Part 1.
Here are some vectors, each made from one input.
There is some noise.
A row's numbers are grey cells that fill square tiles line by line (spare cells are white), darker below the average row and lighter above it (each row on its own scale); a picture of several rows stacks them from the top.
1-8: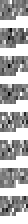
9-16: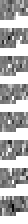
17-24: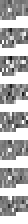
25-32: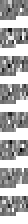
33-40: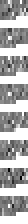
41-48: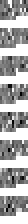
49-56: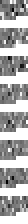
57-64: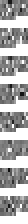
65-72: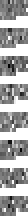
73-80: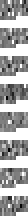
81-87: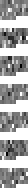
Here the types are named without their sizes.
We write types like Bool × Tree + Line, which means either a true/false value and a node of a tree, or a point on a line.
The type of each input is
Line.
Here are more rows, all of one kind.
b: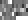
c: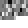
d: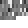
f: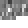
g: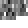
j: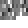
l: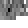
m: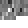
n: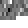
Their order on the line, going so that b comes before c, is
d, j, b, n, l, g, m, c, f.
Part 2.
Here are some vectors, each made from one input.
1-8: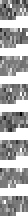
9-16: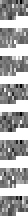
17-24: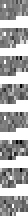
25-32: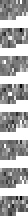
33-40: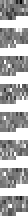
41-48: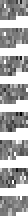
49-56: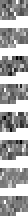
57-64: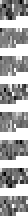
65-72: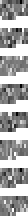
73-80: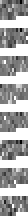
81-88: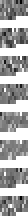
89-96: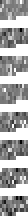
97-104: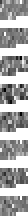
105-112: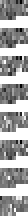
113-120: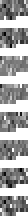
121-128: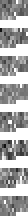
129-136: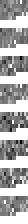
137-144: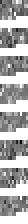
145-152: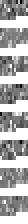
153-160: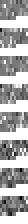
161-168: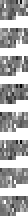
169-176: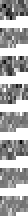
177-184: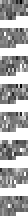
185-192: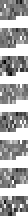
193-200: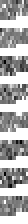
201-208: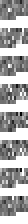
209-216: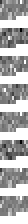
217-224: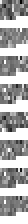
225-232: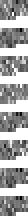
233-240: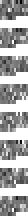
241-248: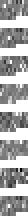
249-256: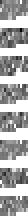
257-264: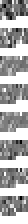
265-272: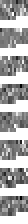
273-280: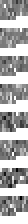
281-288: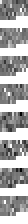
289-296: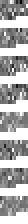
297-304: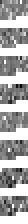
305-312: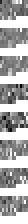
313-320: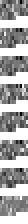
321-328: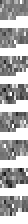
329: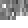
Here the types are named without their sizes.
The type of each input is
Line × Line.
